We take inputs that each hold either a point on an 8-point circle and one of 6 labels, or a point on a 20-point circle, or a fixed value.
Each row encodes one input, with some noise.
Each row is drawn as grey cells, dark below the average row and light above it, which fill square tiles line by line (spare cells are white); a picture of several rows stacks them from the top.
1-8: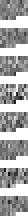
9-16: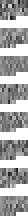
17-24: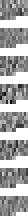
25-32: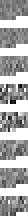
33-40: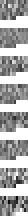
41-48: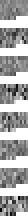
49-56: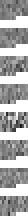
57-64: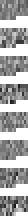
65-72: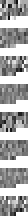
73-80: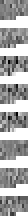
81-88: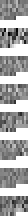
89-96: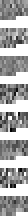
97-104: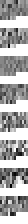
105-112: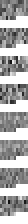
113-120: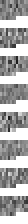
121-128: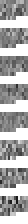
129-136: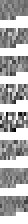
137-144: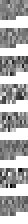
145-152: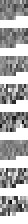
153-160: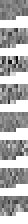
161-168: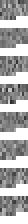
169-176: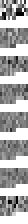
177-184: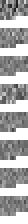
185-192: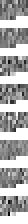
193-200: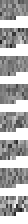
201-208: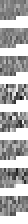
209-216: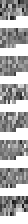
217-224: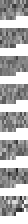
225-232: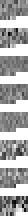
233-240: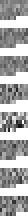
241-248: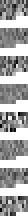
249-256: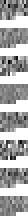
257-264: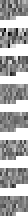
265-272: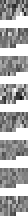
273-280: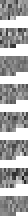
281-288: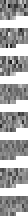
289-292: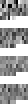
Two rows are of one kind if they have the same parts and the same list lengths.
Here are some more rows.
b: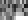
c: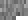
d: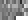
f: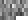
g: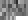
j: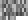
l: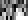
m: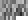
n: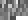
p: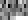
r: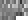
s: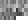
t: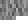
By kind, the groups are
b, c, g, m, n, p, s
d, f, l, r, t
j

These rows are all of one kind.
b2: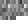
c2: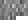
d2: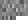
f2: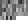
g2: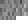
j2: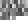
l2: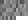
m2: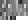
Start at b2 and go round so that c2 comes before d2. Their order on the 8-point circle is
b2, g2, l2, m2, c2, d2, f2, j2.
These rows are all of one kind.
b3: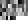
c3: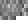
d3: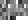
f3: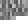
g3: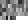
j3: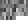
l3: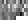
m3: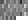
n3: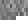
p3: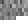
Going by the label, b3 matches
c3, g3 and n3.
